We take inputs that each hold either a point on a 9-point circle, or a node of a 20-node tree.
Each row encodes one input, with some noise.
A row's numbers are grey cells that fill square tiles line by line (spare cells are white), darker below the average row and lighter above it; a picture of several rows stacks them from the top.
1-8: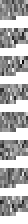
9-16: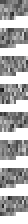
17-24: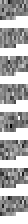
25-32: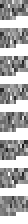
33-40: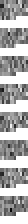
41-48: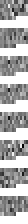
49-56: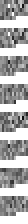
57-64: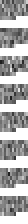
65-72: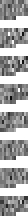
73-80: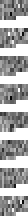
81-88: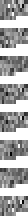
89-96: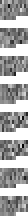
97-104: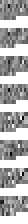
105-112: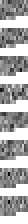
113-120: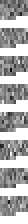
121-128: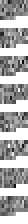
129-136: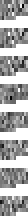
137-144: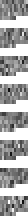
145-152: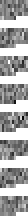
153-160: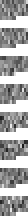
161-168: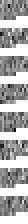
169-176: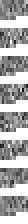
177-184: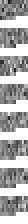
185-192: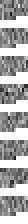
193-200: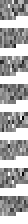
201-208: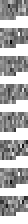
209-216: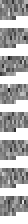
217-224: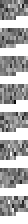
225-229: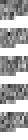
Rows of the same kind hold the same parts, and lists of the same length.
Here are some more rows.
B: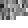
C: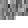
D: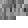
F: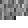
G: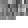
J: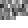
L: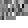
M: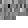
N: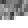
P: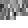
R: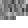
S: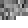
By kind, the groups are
B, J, L, P, S
C, D, F, G, M, N, R

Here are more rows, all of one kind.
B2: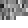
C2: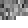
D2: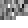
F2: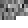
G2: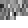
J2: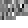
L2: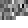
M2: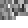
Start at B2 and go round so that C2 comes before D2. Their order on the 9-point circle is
B2, C2, F2, L2, J2, D2, M2, G2.
